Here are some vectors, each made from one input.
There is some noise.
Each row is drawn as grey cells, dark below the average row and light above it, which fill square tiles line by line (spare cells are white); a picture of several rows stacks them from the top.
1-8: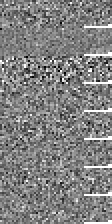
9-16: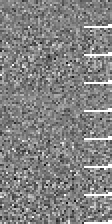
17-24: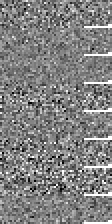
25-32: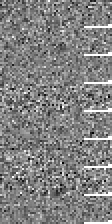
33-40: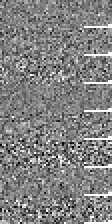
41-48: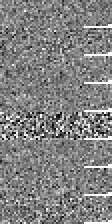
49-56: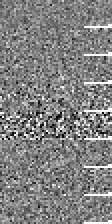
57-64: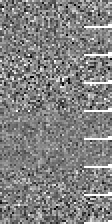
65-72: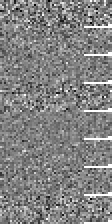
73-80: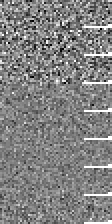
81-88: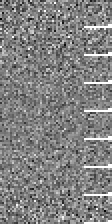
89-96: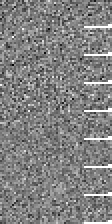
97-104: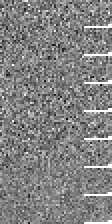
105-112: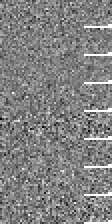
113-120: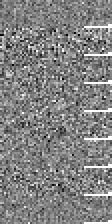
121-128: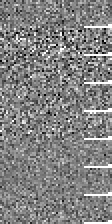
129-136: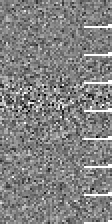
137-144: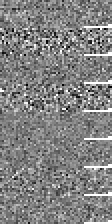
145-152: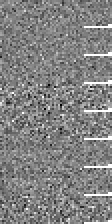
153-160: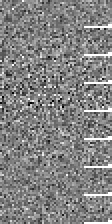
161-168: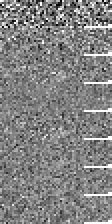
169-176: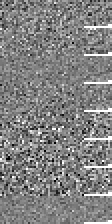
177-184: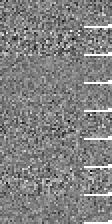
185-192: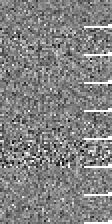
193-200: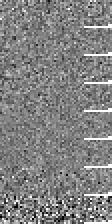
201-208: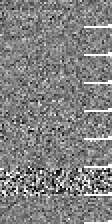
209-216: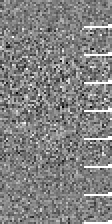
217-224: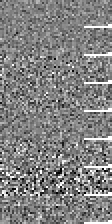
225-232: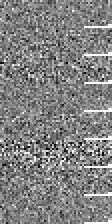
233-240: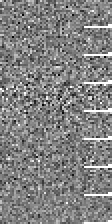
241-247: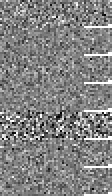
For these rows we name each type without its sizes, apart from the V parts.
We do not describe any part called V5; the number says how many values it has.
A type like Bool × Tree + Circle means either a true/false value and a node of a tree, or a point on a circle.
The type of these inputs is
List(Bool × (Circle + V5)).
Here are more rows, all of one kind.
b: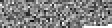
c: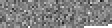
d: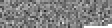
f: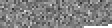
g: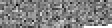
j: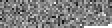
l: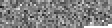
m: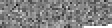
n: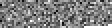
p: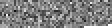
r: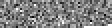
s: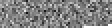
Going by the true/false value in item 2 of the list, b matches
j, p and r.
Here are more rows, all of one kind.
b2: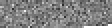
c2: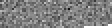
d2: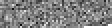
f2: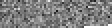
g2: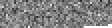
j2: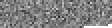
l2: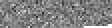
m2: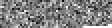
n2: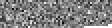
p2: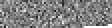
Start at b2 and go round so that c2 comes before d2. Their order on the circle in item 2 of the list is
b2, g2, l2, j2, c2, p2, d2, n2, f2, m2.
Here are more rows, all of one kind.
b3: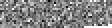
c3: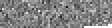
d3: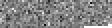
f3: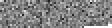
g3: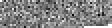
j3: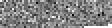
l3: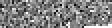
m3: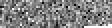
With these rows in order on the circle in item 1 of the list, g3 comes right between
c3 and j3.
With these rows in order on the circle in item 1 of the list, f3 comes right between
b3 and d3.
